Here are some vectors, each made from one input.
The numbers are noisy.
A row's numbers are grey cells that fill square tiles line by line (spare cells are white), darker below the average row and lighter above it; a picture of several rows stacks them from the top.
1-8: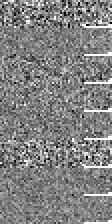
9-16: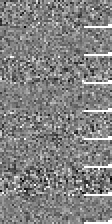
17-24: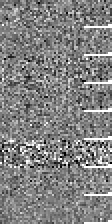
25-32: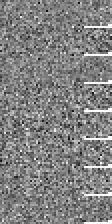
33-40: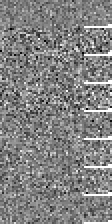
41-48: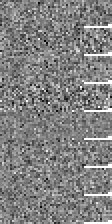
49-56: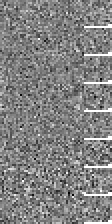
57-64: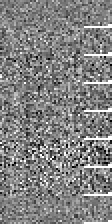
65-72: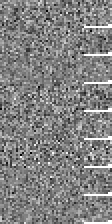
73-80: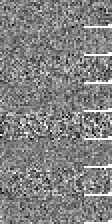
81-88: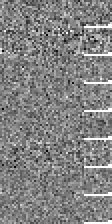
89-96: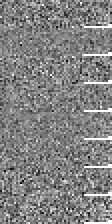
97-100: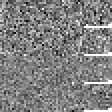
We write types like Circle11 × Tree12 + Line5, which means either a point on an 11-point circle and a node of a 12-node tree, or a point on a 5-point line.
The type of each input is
Line5 × (Line5 + Line6).
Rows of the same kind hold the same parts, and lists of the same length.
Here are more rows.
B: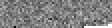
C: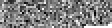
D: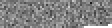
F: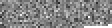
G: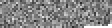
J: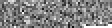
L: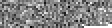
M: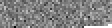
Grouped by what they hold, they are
B, C, F, G, L, M
D, J

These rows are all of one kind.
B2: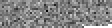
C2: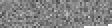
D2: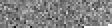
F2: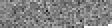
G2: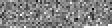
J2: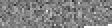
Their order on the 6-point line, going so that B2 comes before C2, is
D2, F2, B2, G2, C2, J2.
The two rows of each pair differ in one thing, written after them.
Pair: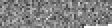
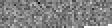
the place on the 5-point line
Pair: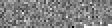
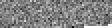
the place on the 6-point line
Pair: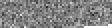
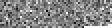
the place on the 5-point line
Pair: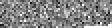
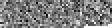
the place on the 5-point line
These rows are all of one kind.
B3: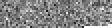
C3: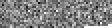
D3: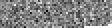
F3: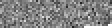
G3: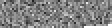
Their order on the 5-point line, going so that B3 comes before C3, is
D3, F3, G3, B3, C3.
